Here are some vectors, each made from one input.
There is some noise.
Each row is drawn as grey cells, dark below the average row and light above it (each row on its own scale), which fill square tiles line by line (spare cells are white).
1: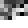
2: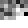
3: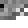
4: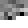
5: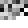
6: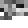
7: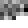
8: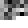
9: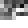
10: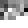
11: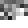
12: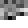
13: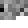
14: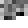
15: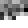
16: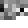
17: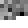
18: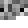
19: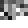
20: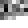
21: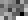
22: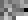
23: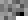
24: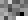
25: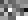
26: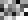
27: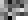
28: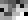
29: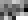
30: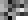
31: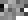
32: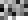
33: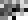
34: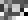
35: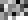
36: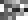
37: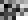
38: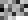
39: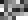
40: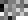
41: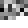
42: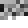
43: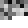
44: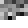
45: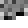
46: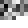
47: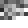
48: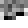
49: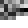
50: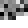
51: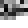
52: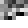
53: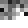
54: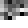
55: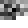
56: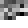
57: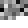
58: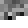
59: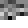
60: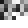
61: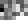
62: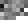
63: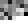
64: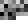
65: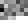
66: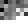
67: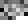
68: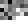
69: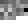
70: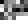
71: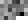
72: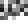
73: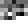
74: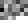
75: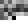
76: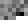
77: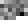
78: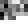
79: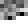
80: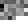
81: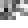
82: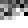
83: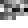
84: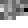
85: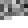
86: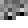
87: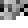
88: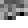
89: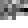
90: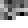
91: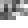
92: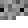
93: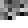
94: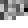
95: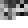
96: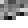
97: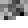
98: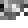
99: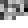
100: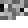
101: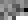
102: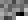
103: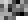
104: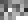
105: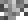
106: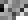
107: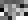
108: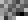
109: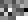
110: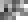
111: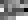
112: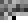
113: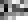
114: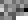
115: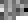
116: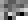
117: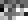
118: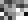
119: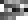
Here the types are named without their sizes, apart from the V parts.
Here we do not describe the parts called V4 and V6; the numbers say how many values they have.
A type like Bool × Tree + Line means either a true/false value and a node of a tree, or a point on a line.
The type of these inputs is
List(Line) + V4 × V6.
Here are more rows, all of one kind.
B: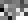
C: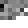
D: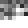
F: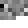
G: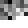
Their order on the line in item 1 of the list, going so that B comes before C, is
D, G, B, C, F.
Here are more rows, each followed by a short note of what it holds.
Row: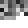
a list of two items
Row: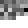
a value of V4 and a value of V6
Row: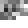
the empty list
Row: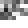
the empty list
